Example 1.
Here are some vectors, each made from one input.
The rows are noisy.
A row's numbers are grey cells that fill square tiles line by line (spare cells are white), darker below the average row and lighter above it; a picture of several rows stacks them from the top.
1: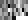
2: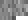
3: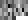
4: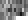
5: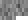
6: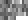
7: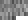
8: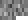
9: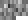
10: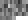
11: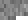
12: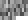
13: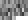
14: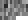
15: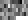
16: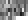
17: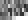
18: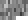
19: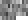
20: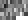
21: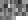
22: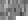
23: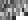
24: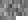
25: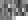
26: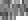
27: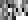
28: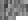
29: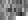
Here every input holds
a point on a 7-point line.
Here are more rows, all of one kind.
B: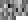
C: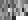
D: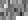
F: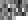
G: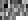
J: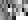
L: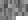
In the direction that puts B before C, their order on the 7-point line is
B, D, C, J, F, L, G.
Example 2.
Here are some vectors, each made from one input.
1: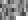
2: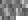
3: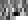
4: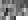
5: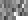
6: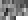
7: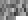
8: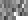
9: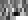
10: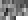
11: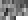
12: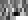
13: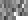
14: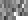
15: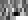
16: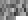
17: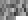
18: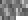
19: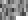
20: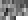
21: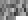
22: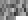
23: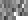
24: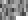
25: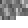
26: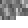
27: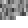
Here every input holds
a point on a 6-point line.
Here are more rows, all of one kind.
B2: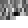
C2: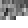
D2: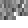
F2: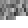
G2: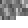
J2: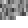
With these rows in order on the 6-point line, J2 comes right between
C2 and D2.
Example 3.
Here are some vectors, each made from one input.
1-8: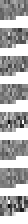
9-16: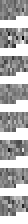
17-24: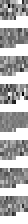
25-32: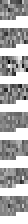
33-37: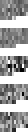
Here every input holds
a node of an 8-node tree.
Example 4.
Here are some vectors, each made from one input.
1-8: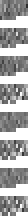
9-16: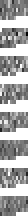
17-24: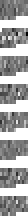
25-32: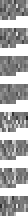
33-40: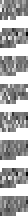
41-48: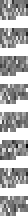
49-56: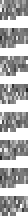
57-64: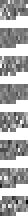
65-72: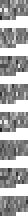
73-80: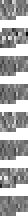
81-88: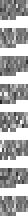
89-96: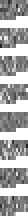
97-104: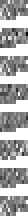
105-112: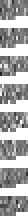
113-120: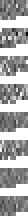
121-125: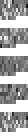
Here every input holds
a node of a 13-node tree.
